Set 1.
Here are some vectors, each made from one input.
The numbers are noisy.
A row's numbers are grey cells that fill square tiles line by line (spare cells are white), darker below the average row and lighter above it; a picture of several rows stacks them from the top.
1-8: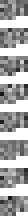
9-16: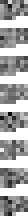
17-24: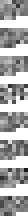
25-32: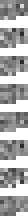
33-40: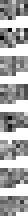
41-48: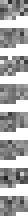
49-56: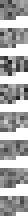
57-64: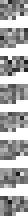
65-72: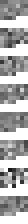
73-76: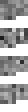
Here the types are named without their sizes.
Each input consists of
a point on a circle and a true/false value.
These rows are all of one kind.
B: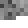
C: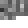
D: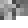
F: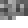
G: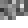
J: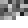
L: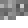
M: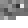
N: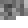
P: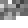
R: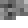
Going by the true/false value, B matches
N and R.
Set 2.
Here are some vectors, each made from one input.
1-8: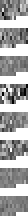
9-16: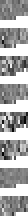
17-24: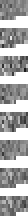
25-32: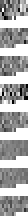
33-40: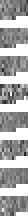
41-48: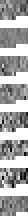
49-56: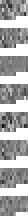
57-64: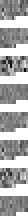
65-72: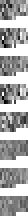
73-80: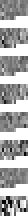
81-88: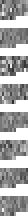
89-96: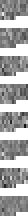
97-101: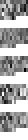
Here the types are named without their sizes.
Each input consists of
either a point on a circle, or a fixed value, or a point on each of two lines.
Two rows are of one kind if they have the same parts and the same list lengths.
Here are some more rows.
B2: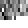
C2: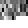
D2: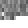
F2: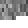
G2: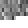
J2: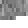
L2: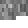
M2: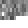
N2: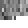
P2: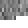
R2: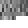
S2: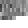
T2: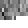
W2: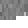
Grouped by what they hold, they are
B2, C2, F2, L2, N2, P2, R2, T2, W2
D2, G2, S2
J2, M2

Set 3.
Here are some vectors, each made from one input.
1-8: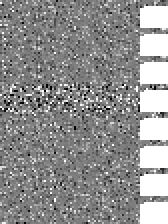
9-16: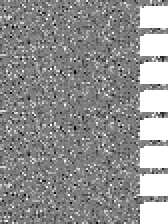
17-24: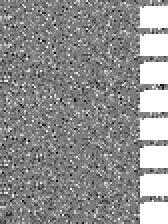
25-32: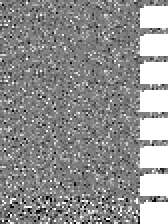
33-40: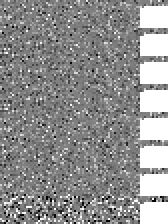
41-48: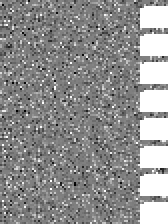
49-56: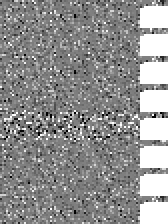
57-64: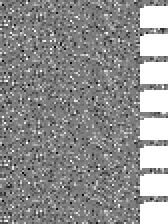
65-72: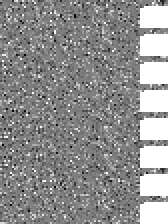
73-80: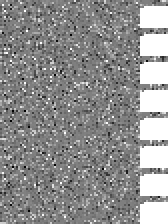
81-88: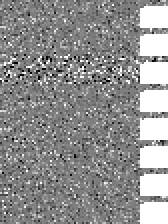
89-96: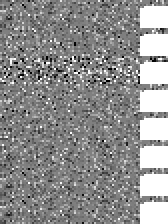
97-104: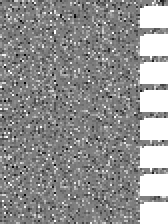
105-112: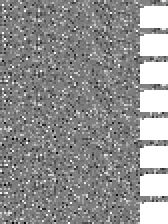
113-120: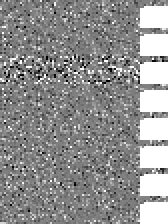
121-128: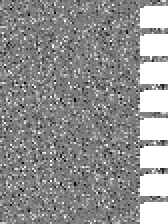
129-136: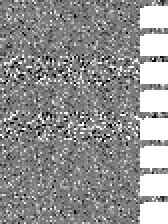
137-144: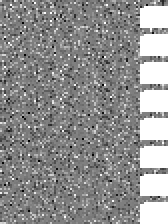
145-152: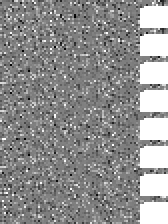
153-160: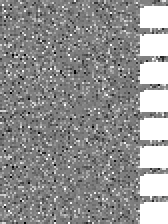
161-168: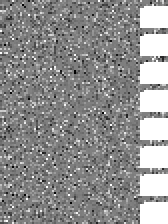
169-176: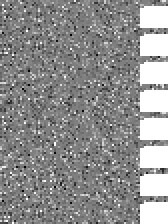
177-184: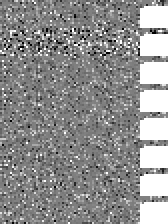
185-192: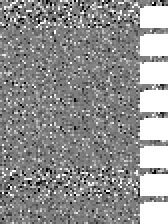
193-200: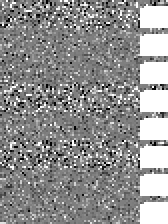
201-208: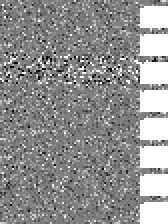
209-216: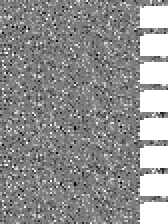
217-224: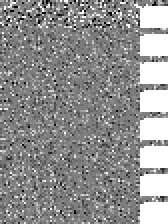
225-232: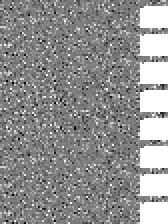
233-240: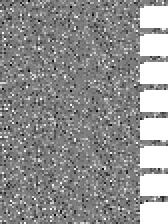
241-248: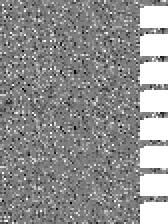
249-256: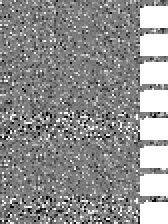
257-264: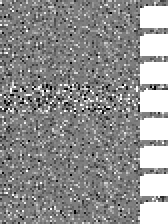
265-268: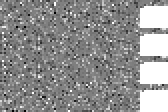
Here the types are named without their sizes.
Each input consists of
a point on a line and a true/false value.
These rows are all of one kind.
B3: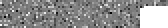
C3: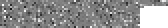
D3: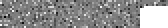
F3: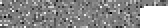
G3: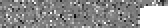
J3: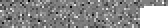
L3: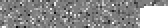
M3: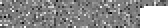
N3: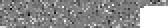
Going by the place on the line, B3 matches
D3, F3 and M3.
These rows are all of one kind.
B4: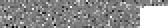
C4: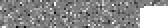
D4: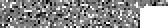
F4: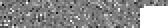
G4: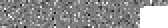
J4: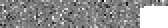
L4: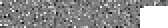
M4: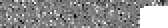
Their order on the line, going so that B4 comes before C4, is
B4, G4, C4, D4, J4, F4, L4, M4.
